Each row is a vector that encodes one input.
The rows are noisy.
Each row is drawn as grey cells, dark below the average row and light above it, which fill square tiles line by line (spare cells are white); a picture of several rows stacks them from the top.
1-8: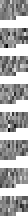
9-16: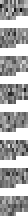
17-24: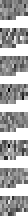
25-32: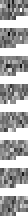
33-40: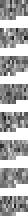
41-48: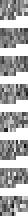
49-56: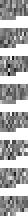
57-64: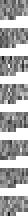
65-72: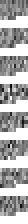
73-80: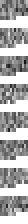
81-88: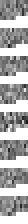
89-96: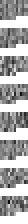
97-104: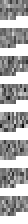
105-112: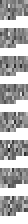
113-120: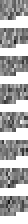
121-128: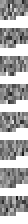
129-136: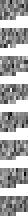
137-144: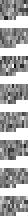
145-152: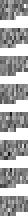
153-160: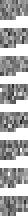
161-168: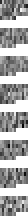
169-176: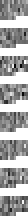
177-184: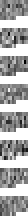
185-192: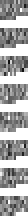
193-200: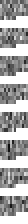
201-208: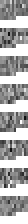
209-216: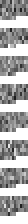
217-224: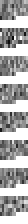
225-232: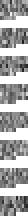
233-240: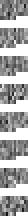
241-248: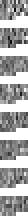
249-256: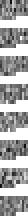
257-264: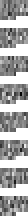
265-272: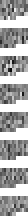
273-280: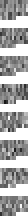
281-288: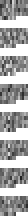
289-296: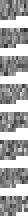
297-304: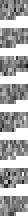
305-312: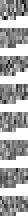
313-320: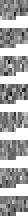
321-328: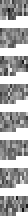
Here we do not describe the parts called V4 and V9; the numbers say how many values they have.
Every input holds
one of 5 labels, a point on an 8-point line and a value of V4, together with either a point on a 10-point line, or a value of V9.
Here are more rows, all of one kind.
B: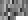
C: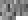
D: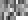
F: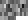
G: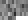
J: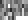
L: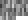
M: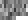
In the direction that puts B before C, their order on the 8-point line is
F, B, J, L, D, M, G, C.
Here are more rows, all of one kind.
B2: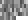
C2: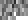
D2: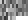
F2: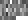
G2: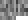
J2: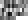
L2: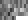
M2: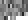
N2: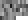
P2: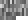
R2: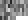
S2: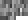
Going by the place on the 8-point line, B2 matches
D2, N2 and P2.
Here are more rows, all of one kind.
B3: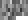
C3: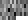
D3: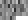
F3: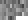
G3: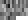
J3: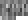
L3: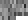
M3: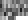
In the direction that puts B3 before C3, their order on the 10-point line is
B3, D3, G3, L3, F3, C3, J3, M3.
